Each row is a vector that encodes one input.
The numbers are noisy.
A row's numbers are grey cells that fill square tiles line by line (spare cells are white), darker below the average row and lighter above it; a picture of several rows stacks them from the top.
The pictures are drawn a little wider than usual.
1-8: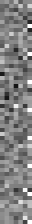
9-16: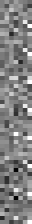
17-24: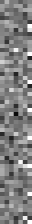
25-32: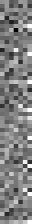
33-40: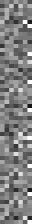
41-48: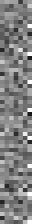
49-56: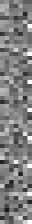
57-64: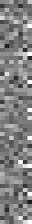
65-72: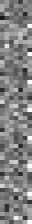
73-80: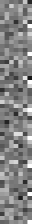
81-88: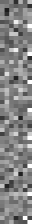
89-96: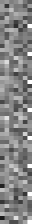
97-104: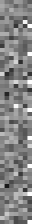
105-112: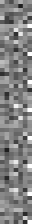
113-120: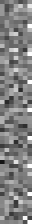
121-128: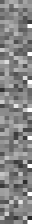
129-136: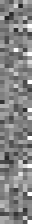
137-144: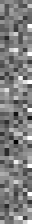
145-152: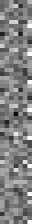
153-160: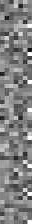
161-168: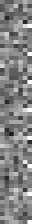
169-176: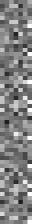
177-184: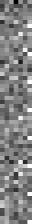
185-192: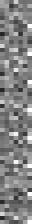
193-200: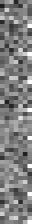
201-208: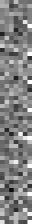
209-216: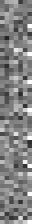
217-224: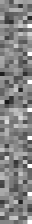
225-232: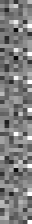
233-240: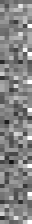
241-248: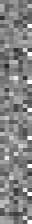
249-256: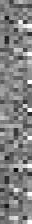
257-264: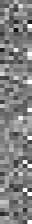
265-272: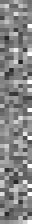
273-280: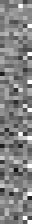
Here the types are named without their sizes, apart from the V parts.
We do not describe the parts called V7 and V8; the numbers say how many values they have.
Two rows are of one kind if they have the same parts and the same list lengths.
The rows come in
5 kinds.
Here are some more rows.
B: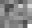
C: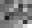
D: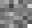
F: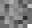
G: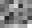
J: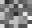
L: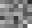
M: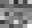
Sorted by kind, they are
B, D, F
C, G
J
L
M

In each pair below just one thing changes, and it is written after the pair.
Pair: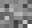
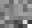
the value of V8
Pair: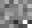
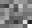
the value of V8
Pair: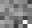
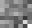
the place on the circle
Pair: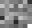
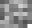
the value of V8
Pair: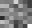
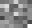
the value of V8
